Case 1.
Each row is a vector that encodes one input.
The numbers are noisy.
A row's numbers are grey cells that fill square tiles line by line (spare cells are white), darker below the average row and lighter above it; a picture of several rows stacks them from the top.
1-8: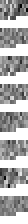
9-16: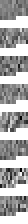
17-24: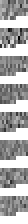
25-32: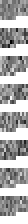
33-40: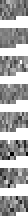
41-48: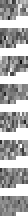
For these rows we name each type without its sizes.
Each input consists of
a node of a tree.
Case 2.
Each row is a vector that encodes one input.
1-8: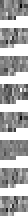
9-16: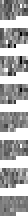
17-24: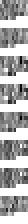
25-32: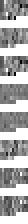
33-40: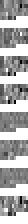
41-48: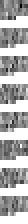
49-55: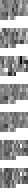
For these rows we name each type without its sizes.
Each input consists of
a node of a tree.
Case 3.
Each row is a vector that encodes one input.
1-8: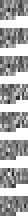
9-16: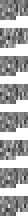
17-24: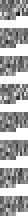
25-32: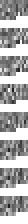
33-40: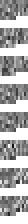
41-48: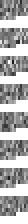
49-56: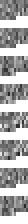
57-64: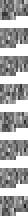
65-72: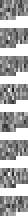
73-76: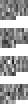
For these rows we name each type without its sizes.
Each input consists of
a label.
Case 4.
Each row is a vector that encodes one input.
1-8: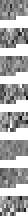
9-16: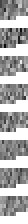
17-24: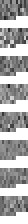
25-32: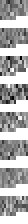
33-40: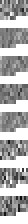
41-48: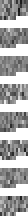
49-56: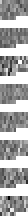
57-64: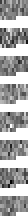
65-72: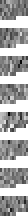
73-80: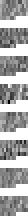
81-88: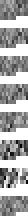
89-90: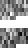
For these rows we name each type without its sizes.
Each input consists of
a node of a tree.
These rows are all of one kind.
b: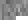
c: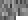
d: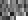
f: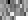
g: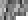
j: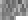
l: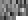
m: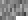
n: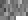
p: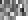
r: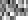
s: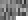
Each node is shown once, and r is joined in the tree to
n.
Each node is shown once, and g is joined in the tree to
j.
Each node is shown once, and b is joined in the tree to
j and l.
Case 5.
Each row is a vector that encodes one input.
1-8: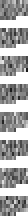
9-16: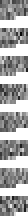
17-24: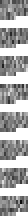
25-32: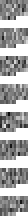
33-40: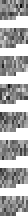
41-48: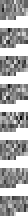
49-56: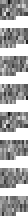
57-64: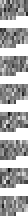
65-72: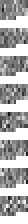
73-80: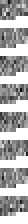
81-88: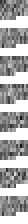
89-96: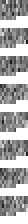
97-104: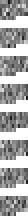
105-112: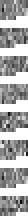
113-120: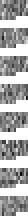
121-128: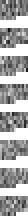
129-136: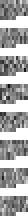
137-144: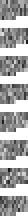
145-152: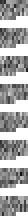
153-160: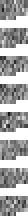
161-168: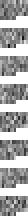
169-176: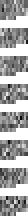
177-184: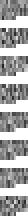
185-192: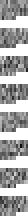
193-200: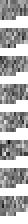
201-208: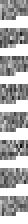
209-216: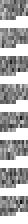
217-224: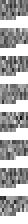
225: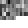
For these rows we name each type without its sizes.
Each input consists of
a label.
